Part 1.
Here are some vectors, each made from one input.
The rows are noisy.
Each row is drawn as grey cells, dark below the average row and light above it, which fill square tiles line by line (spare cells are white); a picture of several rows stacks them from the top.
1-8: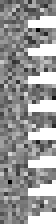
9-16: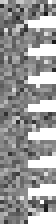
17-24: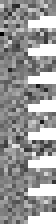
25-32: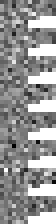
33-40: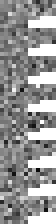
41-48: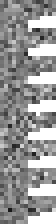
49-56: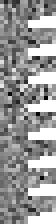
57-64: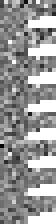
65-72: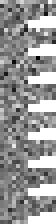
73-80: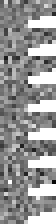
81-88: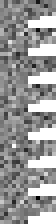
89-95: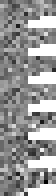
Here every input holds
either a fixed value, or three true/false values.
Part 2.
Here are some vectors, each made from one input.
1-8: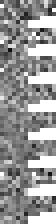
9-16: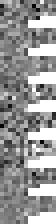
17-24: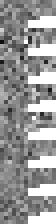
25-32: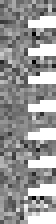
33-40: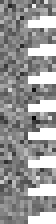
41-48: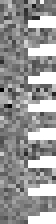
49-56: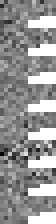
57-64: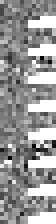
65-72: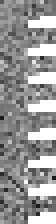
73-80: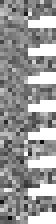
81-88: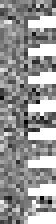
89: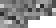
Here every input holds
a node of a 7-node tree.
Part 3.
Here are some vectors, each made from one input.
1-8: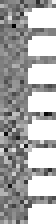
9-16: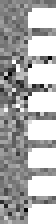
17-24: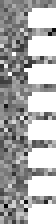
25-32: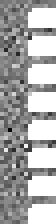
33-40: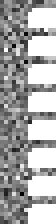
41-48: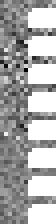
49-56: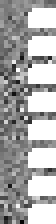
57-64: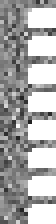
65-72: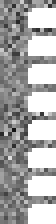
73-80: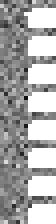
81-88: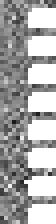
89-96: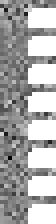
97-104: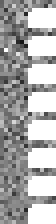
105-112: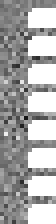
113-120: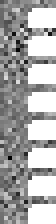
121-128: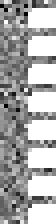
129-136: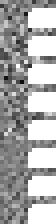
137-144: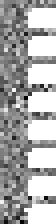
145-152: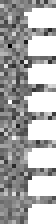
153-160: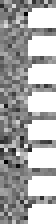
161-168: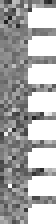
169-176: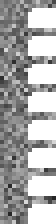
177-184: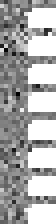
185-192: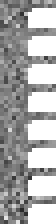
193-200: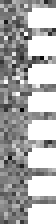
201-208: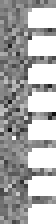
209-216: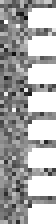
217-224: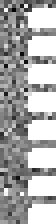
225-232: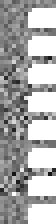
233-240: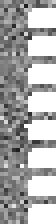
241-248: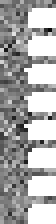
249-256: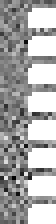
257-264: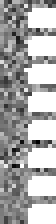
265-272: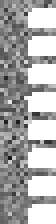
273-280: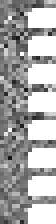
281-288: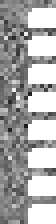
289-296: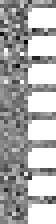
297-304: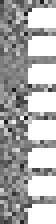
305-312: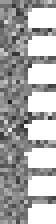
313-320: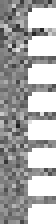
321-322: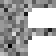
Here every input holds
a point on an 8-point line.
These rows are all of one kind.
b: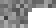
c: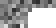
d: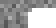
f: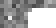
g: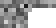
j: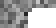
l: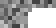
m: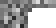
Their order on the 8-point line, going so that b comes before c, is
m, g, f, d, j, b, l, c.
